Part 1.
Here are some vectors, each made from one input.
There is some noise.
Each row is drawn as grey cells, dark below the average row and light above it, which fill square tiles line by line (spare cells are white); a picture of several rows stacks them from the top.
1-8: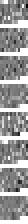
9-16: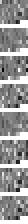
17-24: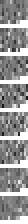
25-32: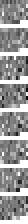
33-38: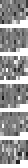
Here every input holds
a point on an 8-point line.
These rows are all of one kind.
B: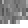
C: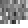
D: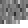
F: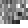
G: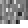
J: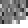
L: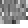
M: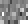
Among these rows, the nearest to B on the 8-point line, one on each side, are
C and L.
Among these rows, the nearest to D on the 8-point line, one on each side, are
C and J.
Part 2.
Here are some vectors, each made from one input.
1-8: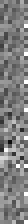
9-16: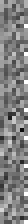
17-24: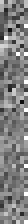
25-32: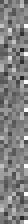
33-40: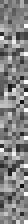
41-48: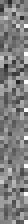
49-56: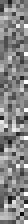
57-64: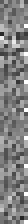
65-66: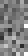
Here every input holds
a point on a 6-point line.
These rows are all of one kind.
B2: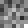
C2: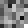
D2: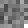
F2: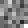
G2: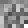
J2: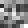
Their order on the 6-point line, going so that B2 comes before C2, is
J2, F2, G2, D2, B2, C2.
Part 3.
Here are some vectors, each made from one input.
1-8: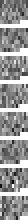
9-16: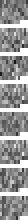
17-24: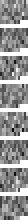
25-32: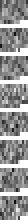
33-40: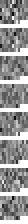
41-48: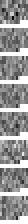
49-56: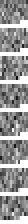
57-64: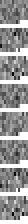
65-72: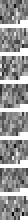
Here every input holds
a point on a 5-point line.
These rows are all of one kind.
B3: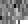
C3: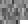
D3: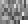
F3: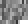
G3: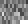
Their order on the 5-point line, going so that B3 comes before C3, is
B3, G3, F3, C3, D3.
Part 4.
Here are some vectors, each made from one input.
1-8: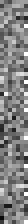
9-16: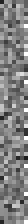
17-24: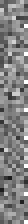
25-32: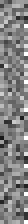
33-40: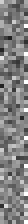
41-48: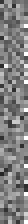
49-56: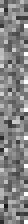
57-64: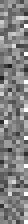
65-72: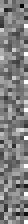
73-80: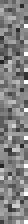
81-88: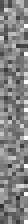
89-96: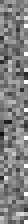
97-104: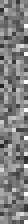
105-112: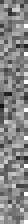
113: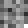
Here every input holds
a point on a 14-point circle.
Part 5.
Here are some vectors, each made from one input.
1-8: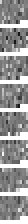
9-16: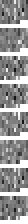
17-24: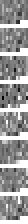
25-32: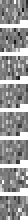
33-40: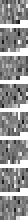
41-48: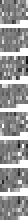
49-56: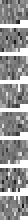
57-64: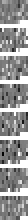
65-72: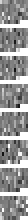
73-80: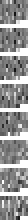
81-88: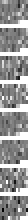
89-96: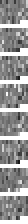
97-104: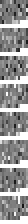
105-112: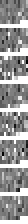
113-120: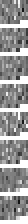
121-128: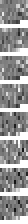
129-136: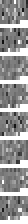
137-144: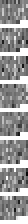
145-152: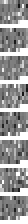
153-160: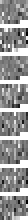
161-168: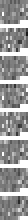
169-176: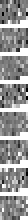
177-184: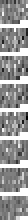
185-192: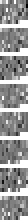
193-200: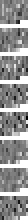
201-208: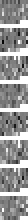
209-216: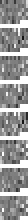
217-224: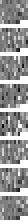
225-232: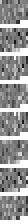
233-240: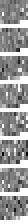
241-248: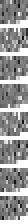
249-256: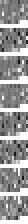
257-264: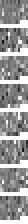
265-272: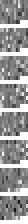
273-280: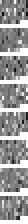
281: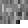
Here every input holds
a point on a 9-point line.
